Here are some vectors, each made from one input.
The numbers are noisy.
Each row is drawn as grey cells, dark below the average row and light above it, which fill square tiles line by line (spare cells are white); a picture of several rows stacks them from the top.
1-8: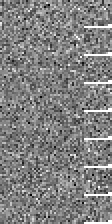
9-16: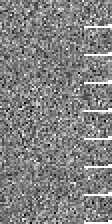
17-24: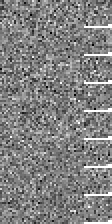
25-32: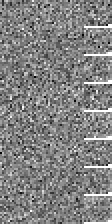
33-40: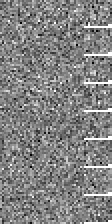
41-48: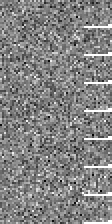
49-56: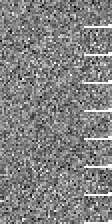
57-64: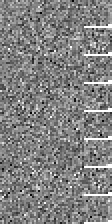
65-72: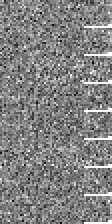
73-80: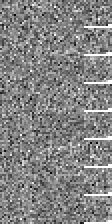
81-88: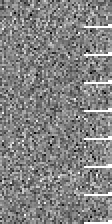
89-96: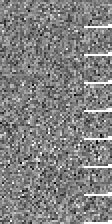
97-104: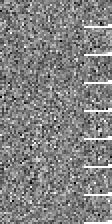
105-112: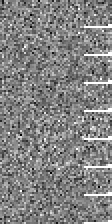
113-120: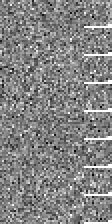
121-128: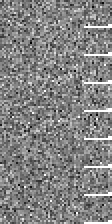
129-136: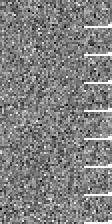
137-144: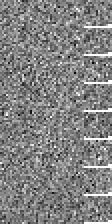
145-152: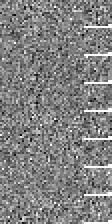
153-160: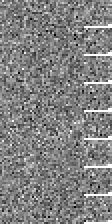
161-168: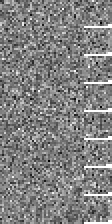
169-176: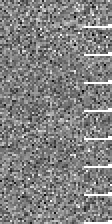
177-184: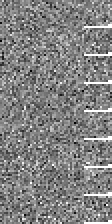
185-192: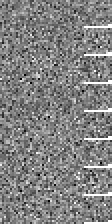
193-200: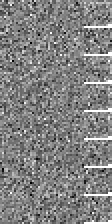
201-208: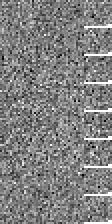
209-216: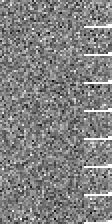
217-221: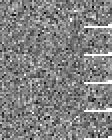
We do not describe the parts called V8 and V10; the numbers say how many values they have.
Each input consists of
a point on a 9-point line, together with either a true/false value and a value of V10, or a value of V8.
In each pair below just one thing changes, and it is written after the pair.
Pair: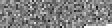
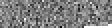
the place on the 9-point line
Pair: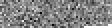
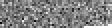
the value of V10
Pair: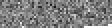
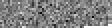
the true/false value
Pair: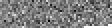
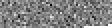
the true/false value
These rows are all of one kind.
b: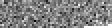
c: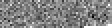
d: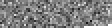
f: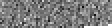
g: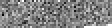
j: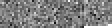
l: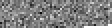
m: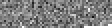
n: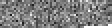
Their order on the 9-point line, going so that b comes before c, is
b, d, m, l, n, f, j, c, g.
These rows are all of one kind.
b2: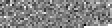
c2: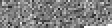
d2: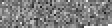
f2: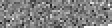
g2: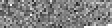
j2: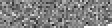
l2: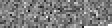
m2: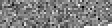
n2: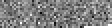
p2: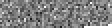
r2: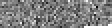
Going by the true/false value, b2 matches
f2, g2, n2 and p2.
